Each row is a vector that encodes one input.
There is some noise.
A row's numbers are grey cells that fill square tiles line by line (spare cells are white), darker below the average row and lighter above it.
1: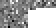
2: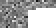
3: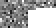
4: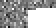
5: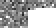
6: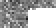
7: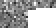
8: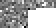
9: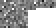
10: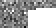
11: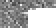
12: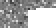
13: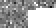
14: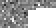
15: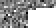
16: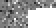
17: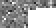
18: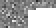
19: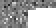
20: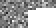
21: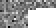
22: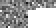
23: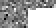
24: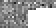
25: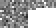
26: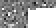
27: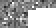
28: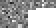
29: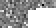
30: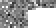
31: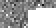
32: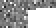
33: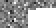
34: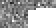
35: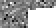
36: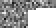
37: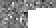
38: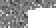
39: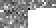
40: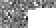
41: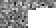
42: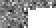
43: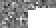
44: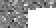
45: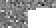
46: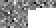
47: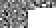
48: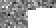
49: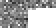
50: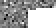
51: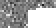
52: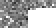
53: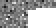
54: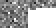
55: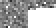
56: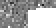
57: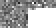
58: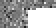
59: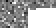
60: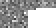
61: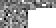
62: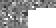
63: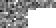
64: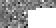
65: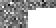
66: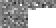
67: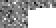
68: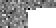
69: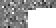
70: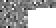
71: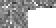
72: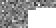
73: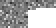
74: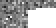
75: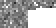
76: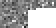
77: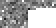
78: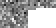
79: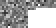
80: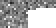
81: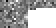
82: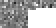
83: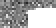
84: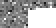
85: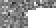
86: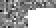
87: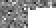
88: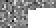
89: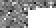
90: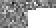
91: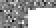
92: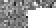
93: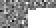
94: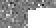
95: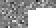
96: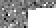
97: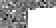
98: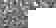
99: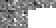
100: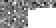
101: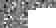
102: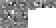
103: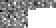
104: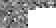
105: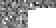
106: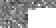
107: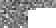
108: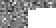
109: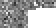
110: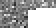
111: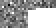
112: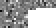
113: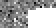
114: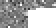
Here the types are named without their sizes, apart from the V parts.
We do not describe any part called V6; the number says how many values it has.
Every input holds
a node of a tree, together with either a node of a tree, or a value of V6.
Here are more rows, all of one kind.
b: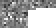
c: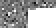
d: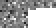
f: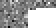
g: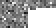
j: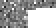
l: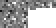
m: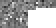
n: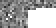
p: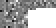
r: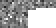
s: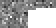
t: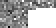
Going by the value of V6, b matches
m, n, r and s.
